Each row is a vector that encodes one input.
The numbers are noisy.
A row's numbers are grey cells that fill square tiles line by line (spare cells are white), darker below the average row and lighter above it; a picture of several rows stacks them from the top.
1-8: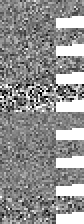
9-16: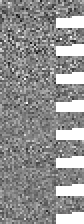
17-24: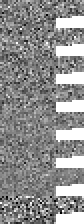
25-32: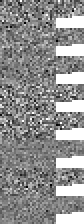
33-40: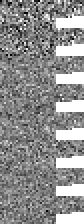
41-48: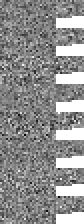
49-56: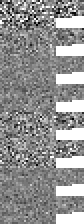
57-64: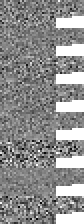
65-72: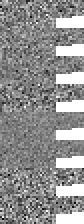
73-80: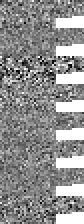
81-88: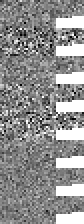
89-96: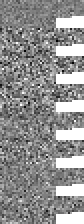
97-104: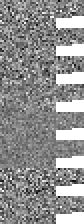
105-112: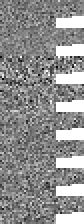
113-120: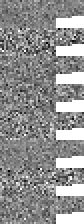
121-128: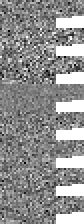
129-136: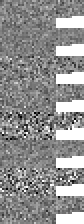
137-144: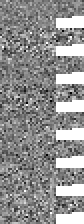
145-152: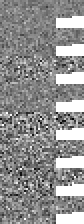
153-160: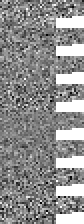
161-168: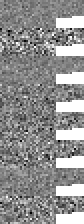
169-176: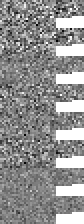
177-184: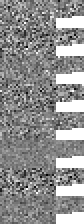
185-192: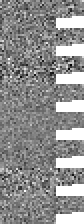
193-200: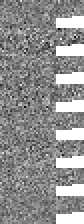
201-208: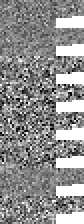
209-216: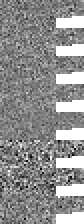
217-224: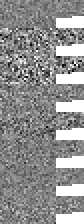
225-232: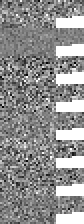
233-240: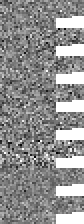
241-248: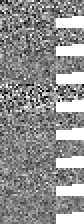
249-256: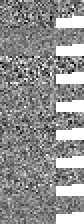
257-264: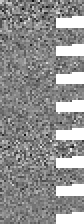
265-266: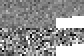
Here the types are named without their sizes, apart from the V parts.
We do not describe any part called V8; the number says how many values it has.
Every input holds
a label, together with either a fixed value, or a true/false value and a value of V8.
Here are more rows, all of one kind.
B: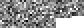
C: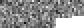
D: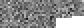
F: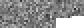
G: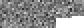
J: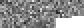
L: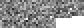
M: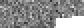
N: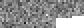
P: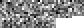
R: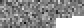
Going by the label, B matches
C, J, L and M.
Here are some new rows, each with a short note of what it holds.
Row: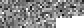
a label
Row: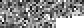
a label
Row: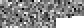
a label, a true/false value and a value of V8
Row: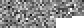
a label
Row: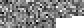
a label
